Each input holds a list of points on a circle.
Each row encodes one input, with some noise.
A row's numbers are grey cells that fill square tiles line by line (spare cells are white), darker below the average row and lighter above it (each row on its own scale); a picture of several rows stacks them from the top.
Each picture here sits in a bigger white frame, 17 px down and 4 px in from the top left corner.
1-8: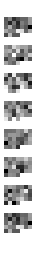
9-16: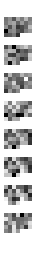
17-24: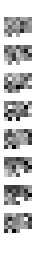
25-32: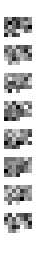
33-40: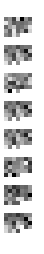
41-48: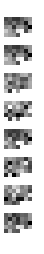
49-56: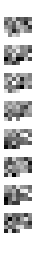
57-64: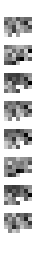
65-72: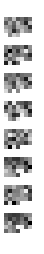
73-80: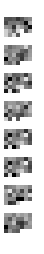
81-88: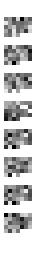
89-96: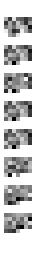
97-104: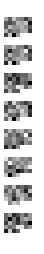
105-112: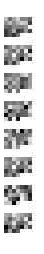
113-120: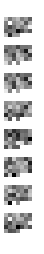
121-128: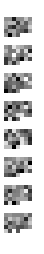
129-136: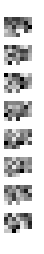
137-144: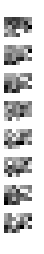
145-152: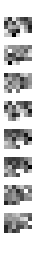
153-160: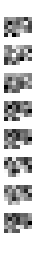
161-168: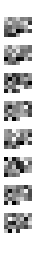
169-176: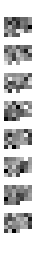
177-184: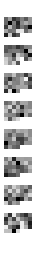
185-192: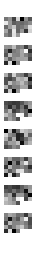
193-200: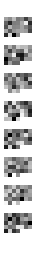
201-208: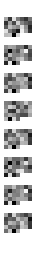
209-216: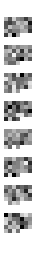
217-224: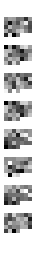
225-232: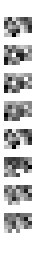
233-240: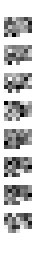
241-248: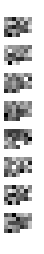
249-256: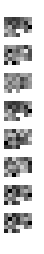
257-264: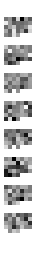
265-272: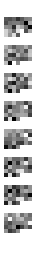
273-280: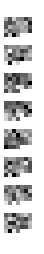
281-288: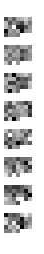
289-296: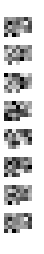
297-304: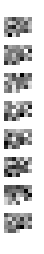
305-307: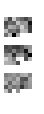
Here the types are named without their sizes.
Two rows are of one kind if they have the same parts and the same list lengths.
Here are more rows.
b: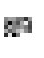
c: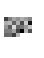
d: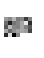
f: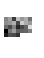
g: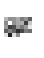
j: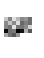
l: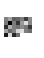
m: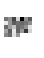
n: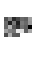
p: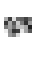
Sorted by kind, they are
b, d, l, n, p
c, f, g, j
m

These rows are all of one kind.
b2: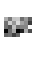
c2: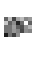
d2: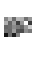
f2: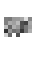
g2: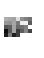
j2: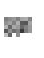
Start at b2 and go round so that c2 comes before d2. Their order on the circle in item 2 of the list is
b2, f2, j2, c2, d2, g2.
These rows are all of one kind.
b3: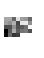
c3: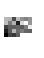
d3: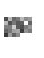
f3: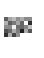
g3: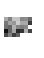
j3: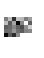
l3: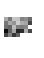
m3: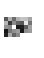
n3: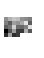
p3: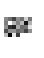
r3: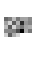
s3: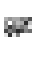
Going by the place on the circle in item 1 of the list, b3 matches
c3, d3 and j3.
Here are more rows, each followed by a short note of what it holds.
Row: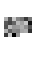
a list of one item
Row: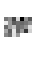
the empty list
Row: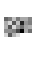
a list of two items
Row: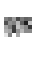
a list of one item
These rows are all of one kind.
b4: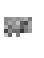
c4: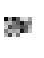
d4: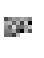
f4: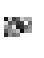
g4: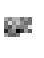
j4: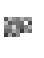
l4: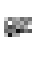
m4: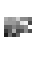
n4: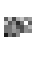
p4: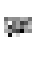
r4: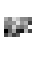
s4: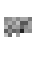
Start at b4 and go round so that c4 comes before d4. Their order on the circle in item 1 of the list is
b4, c4, f4, n4, j4, m4, r4, d4, g4, l4, p4, s4.
